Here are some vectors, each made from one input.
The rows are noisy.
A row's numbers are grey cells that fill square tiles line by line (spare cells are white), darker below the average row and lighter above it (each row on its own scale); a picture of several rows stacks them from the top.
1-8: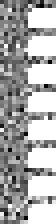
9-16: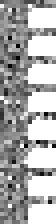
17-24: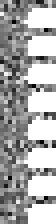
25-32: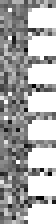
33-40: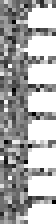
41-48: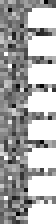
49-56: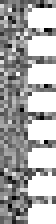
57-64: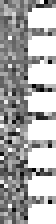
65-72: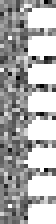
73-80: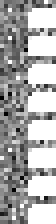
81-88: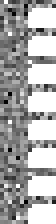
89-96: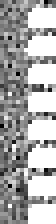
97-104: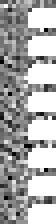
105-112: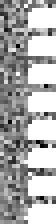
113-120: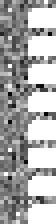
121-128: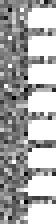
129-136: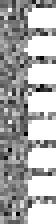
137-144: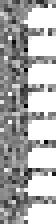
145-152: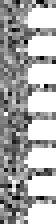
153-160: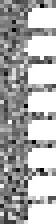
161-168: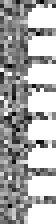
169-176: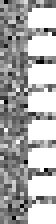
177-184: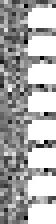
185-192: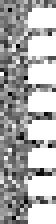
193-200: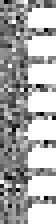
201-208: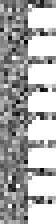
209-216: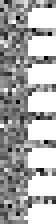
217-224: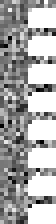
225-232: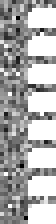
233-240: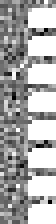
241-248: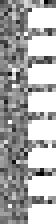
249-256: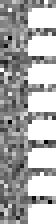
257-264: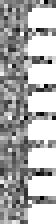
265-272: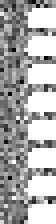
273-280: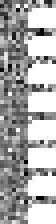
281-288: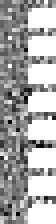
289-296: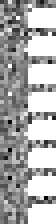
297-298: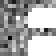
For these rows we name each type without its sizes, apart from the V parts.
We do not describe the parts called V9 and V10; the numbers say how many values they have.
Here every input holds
a node of a tree, together with either three true/false values and a value of V10, or a value of V9.
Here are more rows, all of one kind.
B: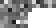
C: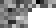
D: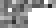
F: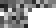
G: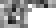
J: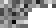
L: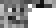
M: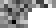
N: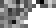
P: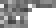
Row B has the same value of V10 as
C, D and N.
